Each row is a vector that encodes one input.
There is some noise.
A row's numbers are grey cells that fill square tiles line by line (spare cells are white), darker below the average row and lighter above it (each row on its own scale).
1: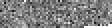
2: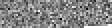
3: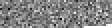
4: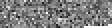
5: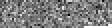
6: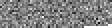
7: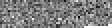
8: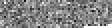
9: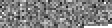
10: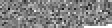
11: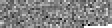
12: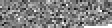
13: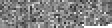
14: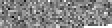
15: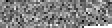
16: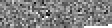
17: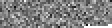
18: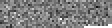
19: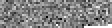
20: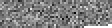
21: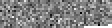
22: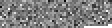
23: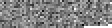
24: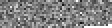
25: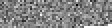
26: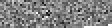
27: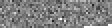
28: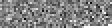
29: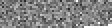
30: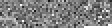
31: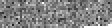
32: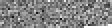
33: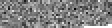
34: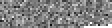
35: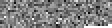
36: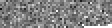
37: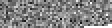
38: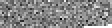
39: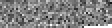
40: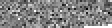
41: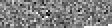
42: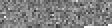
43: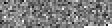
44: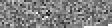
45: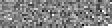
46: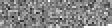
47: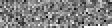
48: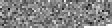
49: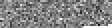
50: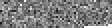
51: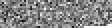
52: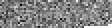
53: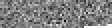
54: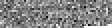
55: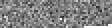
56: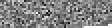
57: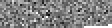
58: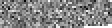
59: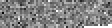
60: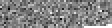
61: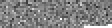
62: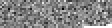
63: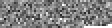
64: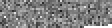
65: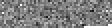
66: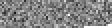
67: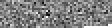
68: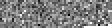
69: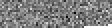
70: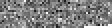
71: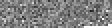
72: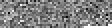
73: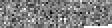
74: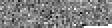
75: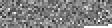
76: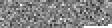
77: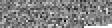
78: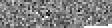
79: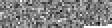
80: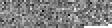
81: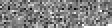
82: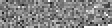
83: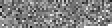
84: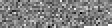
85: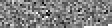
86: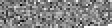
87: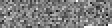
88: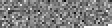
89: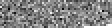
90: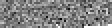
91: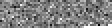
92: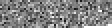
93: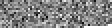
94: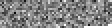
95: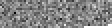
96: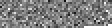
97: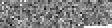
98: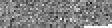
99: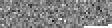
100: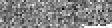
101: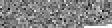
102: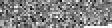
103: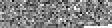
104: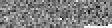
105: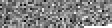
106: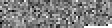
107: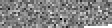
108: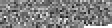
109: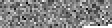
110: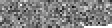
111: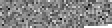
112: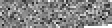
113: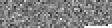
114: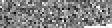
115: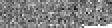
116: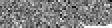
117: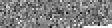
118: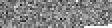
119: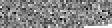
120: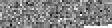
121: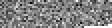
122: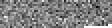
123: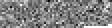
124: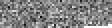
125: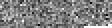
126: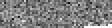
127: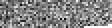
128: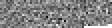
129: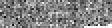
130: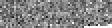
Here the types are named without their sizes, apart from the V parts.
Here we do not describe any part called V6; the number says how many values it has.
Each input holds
a list of items, each a point on a line and a value of V6.
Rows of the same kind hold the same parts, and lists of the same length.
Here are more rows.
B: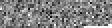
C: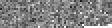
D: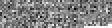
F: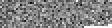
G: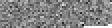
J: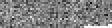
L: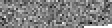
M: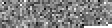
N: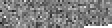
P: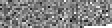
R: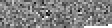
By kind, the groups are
B, G, J, M, N
C, D, F, L, P
R

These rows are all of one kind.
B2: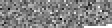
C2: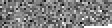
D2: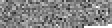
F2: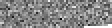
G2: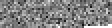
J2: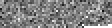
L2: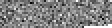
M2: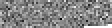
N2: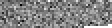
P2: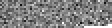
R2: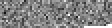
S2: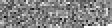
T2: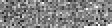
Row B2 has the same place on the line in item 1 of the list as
C2, J2, P2 and R2.
